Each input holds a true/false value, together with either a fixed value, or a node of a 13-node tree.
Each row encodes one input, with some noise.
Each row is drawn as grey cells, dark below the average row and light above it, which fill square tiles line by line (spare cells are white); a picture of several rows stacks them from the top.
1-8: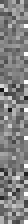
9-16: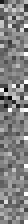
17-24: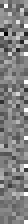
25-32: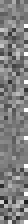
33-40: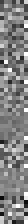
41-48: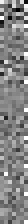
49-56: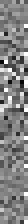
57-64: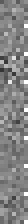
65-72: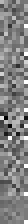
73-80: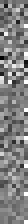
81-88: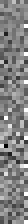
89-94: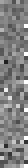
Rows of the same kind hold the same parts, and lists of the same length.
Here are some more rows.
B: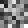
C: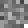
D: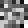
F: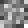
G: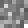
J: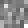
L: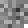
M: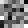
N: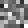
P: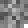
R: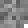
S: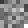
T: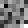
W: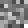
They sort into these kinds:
B, C, D, F, G, J, L, M, N, S, T, W
P, R

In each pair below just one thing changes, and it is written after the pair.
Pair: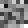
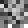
the node of the tree
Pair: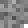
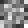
the node of the tree
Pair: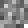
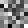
the true/false value
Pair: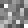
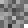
the true/false value
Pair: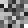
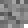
the true/false value
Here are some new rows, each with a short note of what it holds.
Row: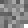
a node of a 13-node tree and a true/false value
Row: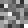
a node of a 13-node tree and a true/false value
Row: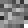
a true/false value
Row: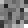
a true/false value
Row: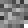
a true/false value
